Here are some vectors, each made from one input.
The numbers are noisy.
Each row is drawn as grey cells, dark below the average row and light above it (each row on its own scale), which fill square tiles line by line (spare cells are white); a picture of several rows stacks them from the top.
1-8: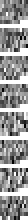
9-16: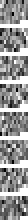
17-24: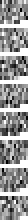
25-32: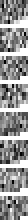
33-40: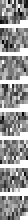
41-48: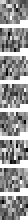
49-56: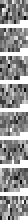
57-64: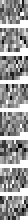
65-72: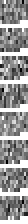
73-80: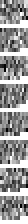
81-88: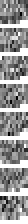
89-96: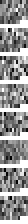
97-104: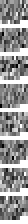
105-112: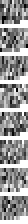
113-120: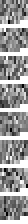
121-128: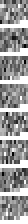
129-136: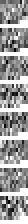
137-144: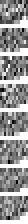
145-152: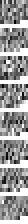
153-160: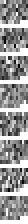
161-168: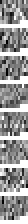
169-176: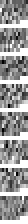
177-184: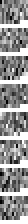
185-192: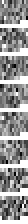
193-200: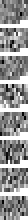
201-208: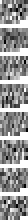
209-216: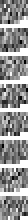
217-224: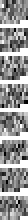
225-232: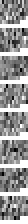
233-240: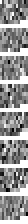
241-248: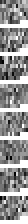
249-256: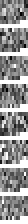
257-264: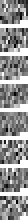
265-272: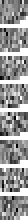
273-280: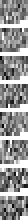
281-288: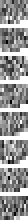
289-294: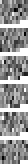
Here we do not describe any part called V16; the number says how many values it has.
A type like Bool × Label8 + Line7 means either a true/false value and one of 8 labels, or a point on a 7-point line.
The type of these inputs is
(Bool × Circle6 + Unit) × V16.
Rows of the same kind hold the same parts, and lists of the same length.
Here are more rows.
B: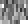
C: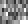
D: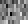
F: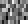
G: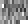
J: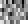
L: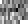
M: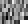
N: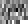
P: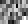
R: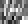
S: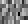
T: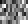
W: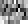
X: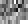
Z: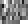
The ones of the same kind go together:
B, C, G, J, L, N
D, F, M, P, R, S, T, W, X, Z

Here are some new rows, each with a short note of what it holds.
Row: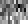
a point on a 6-point circle, a true/false value and a value of V16
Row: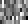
a point on a 6-point circle, a true/false value and a value of V16
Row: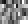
a value of V16
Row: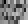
a point on a 6-point circle, a true/false value and a value of V16
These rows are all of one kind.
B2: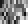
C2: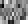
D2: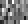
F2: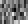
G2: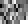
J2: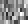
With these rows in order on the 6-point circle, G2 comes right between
B2 and C2.
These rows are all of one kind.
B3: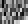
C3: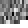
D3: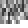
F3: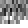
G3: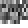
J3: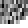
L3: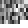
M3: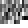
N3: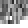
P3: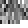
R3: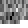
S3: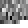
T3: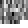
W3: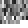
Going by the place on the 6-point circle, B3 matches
C3, F3, M3 and P3.
